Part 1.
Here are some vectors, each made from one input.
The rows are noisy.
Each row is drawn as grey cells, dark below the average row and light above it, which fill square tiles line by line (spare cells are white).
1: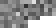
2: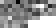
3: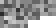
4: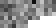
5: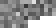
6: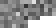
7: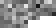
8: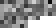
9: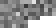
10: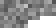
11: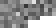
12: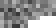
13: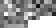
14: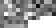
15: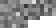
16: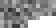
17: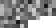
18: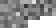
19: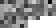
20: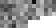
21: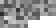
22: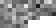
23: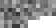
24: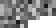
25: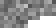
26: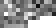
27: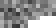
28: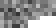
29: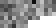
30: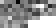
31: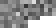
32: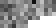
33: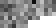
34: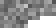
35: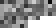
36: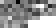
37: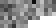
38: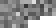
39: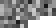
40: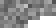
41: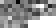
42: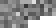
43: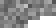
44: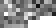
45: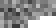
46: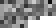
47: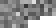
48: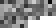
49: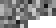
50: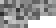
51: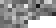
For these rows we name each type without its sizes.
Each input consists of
a node of a tree.
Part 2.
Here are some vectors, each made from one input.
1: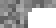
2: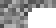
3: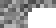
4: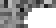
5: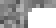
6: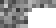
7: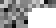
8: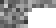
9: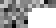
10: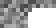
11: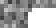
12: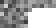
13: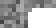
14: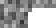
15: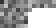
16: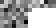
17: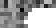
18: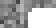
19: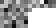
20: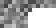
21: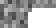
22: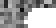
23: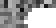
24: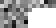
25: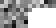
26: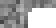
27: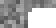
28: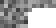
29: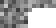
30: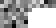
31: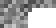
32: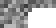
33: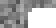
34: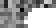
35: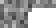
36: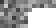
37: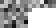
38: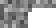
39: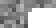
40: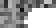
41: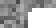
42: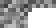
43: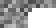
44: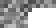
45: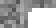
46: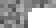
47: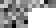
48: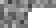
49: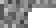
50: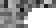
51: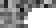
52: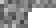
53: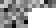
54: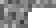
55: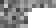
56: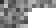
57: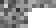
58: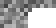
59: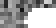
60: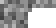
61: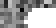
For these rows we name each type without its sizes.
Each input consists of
a point on a line.
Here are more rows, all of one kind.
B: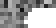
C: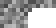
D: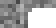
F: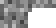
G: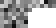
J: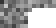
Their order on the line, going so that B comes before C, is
B, C, F, D, J, G.
